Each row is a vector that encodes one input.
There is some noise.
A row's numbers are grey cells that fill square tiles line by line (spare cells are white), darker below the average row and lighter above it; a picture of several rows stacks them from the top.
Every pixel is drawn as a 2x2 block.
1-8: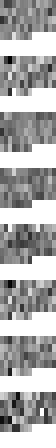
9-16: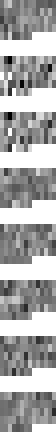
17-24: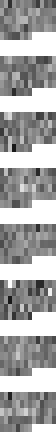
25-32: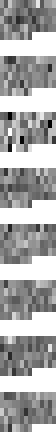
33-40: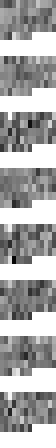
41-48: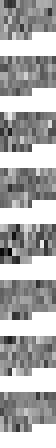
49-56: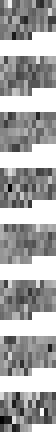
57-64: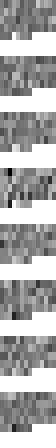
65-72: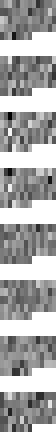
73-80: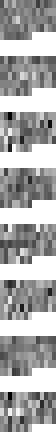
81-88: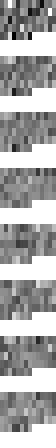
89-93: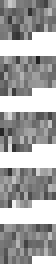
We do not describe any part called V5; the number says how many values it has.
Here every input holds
a list of up to two items, each a true/false value and a value of V5.
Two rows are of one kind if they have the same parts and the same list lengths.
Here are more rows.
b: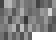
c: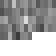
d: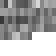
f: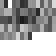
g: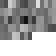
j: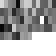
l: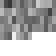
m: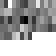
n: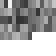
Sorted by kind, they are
b, c
d, f, g, l, m, n
j

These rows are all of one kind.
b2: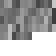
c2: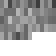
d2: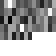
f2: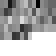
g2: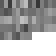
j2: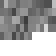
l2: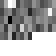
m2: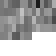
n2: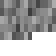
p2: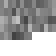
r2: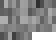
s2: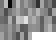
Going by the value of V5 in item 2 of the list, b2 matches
j2, m2 and n2.
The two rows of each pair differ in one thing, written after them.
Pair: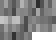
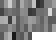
the value of V5 in item 1 of the list
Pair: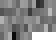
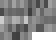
the value of V5 in item 2 of the list
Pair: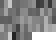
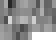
the value of V5 in item 2 of the list
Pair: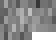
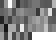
the true/false value in item 2 of the list
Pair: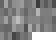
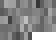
the value of V5 in item 1 of the list
